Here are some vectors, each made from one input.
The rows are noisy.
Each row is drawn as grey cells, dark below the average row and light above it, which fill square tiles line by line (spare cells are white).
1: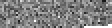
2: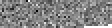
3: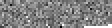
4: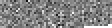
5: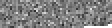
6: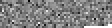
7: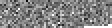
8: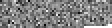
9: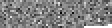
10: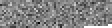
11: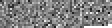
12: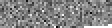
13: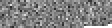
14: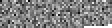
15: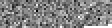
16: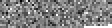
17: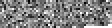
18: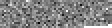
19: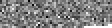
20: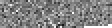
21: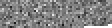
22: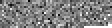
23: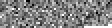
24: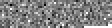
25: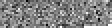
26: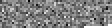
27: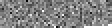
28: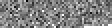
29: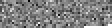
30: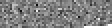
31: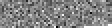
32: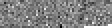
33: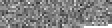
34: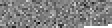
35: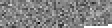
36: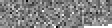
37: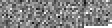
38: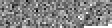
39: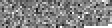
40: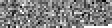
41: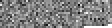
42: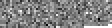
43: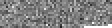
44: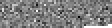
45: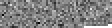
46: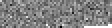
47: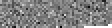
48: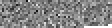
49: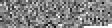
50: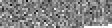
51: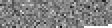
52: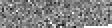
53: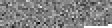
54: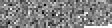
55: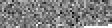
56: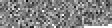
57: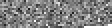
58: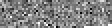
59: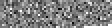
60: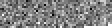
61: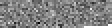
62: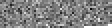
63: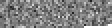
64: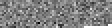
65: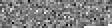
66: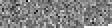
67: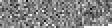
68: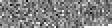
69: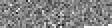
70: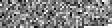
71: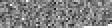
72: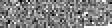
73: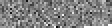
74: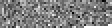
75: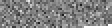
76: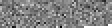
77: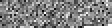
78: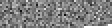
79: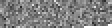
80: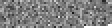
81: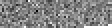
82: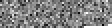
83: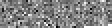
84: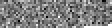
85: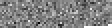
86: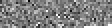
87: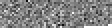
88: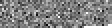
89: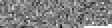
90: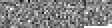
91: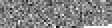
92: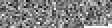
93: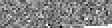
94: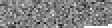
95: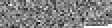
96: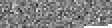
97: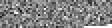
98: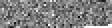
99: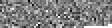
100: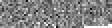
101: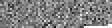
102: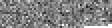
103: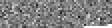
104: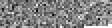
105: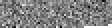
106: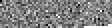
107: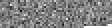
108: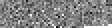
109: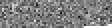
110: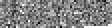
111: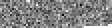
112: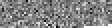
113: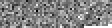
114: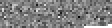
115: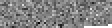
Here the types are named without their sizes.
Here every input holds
three true/false values, together with a list of points on a line.
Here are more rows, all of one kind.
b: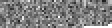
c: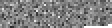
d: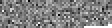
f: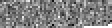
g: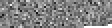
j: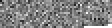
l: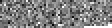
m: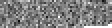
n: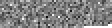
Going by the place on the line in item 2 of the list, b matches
g, j and m.
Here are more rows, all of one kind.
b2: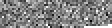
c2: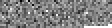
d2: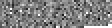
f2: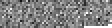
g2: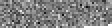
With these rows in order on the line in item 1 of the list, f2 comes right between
b2 and d2.
